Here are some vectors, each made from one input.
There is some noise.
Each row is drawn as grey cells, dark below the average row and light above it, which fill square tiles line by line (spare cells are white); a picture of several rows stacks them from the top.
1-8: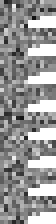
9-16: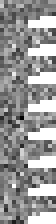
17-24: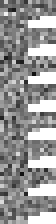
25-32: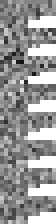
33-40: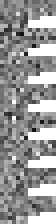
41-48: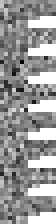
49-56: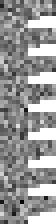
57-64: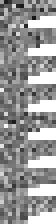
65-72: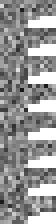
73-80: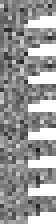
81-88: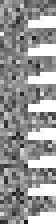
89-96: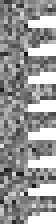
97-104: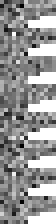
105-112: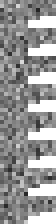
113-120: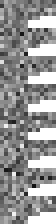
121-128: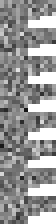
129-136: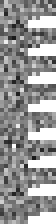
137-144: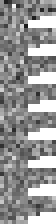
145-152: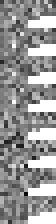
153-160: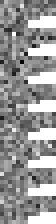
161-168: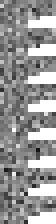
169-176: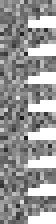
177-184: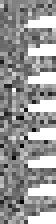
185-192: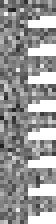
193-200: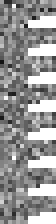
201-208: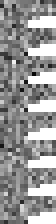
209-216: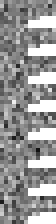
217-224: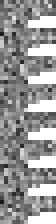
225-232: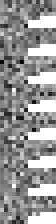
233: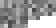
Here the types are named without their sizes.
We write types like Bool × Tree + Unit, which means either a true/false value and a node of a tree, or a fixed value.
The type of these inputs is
Bool × Bool × Bool × Bool + List(Circle).
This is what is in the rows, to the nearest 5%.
About 60% of them hold four true/false values. The rest are lists of points on a circle.
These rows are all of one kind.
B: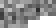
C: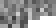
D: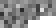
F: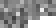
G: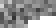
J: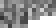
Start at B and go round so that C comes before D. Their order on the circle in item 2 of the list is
B, F, G, C, J, D.
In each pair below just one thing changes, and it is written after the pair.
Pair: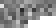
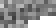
the place on the circle in item 1 of the list
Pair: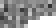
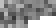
the place on the circle in item 1 of the list
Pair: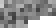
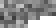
the place on the circle in item 2 of the list
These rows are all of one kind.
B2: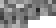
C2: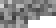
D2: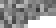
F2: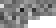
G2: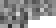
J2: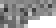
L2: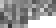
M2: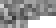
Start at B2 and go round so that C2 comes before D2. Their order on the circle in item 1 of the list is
B2, C2, M2, F2, J2, L2, G2, D2.
